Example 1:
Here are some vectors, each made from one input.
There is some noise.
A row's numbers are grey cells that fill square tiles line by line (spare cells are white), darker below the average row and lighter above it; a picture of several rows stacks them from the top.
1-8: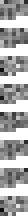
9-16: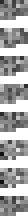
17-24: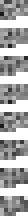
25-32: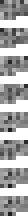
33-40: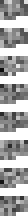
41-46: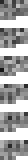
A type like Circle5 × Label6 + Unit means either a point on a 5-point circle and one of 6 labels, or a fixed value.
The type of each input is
Line4 + Line6.
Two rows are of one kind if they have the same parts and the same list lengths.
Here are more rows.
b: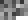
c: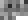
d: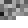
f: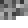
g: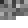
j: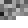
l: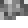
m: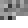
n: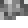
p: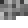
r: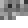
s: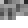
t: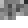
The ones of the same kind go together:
b, f, g, l, n, p
c, d, j, m, r, s, t

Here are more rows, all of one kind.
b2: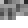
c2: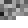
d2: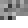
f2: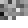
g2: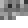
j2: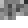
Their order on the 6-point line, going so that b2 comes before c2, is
d2, g2, j2, b2, c2, f2.
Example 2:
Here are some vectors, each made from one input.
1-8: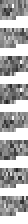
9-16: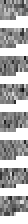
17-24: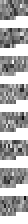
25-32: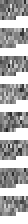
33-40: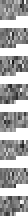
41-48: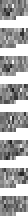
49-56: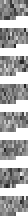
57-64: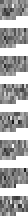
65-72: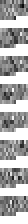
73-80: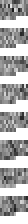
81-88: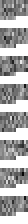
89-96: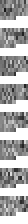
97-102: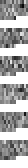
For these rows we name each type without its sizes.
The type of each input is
Line × Line × (Tree + Unit).
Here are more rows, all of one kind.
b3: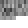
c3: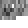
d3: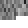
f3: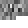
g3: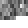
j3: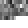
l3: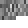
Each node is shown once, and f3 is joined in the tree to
l3.
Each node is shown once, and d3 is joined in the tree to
b3, g3 and l3.
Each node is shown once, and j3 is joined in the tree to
g3.
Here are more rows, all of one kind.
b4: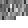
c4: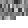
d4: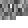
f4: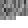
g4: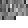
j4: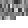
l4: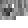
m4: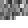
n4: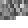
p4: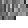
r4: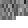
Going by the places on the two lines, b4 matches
c4, j4, m4 and n4.
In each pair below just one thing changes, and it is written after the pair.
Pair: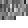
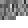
the place on one of the two lines
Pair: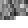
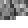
the place on one of the two lines
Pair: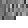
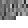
the place on one of the two lines
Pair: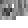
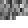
the node of the tree
